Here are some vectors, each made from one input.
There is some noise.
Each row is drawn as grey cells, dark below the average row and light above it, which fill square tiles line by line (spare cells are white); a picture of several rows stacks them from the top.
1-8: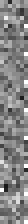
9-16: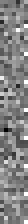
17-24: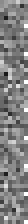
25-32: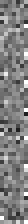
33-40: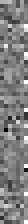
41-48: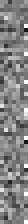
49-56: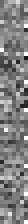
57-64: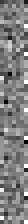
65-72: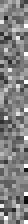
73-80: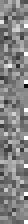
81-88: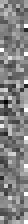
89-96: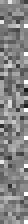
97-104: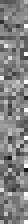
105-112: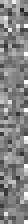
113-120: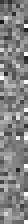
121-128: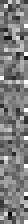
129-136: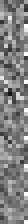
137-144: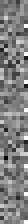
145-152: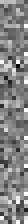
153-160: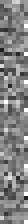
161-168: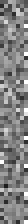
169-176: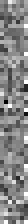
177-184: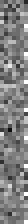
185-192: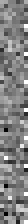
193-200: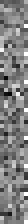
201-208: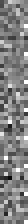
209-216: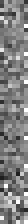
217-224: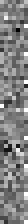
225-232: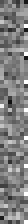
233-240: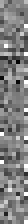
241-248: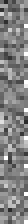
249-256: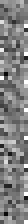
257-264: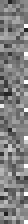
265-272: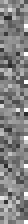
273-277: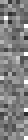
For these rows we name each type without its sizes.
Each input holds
a point on a line, together with either a point on a circle and a true/false value, or a fixed value.
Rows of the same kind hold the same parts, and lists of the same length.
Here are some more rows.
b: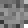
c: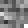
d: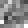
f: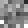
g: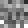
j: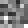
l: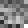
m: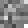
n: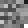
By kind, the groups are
b, c, j, l, m
d, f, g, n

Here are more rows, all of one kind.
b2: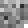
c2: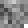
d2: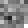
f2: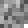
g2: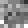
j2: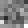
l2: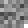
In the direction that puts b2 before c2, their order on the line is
g2, j2, f2, b2, c2, d2, l2.
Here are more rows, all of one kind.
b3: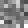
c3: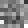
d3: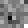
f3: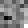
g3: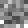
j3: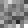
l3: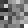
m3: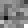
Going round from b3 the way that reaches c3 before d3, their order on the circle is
b3, l3, m3, c3, f3, d3, j3, g3.
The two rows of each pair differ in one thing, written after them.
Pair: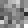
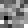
the true/false value
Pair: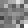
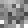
the place on the circle
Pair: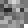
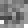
the true/false value
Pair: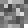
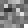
the place on the circle
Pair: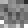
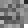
the place on the circle
